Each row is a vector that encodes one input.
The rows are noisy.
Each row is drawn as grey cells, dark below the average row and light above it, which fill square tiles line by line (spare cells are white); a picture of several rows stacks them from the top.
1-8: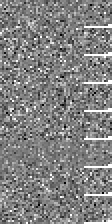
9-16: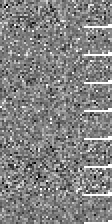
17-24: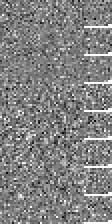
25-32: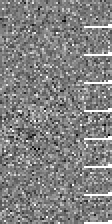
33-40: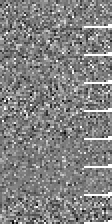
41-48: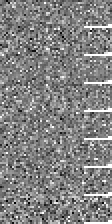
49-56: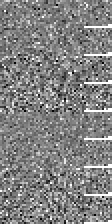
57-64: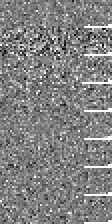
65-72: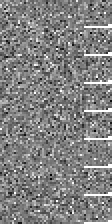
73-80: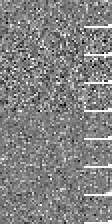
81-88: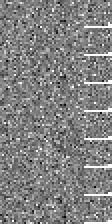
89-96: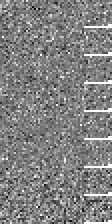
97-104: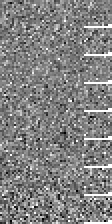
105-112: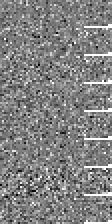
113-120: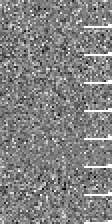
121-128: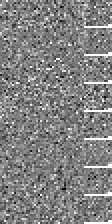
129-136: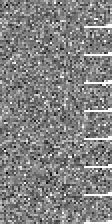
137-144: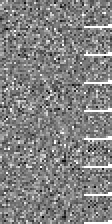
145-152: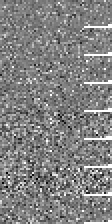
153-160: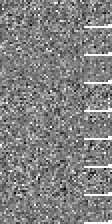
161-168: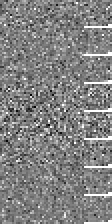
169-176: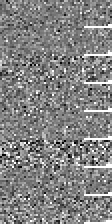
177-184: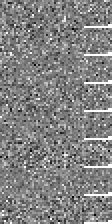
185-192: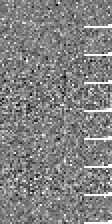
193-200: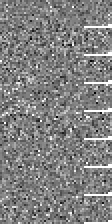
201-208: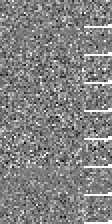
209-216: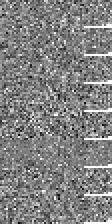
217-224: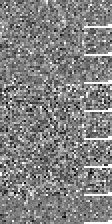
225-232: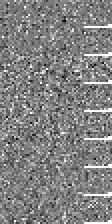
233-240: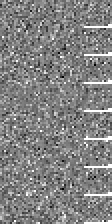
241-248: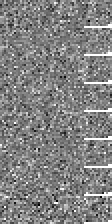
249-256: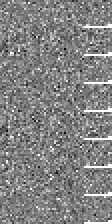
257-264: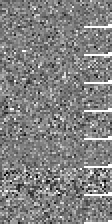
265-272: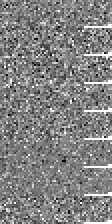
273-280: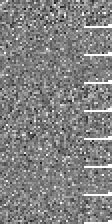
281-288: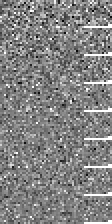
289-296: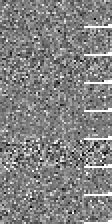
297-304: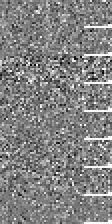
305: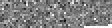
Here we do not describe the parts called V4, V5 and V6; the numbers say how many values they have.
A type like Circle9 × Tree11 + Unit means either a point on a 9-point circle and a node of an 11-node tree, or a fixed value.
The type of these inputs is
(Bool × V5 + V6) × (Line7 + Tree9) × V4.
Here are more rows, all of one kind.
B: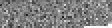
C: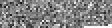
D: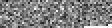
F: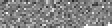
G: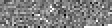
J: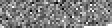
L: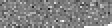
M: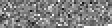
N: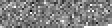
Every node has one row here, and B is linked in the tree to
C and L.
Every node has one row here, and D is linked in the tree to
F.
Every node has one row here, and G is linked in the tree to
C and M.
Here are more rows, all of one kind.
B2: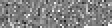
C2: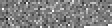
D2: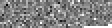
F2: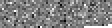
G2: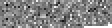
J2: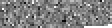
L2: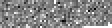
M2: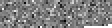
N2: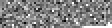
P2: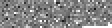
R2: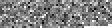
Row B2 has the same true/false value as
C2, D2 and N2.
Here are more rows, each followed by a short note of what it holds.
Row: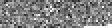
a node of a 9-node tree, a true/false value, a value of V4 and a value of V5
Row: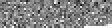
a node of a 9-node tree, a true/false value, a value of V4 and a value of V5
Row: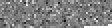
a point on a 7-point line, a true/false value, a value of V4 and a value of V5
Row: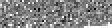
a point on a 7-point line, a value of V4 and a value of V6
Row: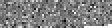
a point on a 7-point line, a true/false value, a value of V4 and a value of V5
